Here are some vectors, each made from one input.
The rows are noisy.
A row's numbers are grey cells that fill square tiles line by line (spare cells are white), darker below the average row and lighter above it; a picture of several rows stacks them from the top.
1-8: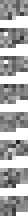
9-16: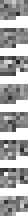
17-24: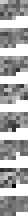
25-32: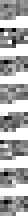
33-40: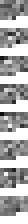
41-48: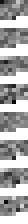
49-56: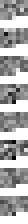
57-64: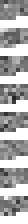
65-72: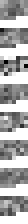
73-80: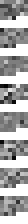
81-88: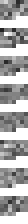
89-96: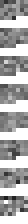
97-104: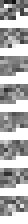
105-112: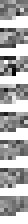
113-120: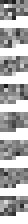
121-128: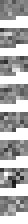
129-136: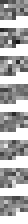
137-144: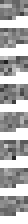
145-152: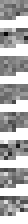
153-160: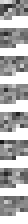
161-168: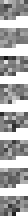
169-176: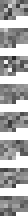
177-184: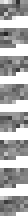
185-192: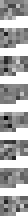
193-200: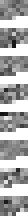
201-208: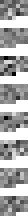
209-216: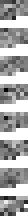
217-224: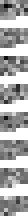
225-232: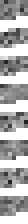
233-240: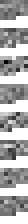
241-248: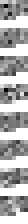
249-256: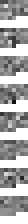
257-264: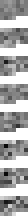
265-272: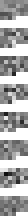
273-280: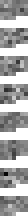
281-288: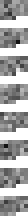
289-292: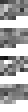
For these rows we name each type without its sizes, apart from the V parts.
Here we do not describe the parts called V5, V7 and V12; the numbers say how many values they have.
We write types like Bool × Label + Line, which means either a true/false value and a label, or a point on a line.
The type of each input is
Bool × (Circle + V7) × (Line + V12) + V5.
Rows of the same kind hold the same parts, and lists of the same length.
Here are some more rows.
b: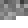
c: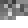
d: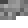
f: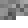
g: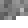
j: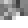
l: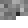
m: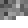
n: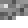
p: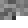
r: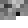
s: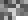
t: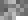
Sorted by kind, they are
b, c, m, p
d, l, r
f, g
j, t
n, s

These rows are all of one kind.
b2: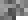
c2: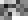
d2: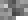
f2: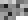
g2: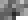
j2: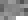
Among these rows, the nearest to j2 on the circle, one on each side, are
d2 and g2.
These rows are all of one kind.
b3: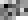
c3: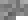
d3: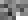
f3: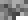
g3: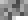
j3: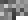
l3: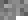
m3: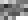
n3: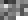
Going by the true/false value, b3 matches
g3 and n3.
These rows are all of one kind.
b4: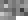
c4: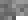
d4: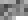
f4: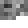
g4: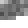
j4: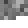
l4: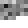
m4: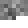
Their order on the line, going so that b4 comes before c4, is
b4, l4, j4, m4, c4, d4, g4, f4.
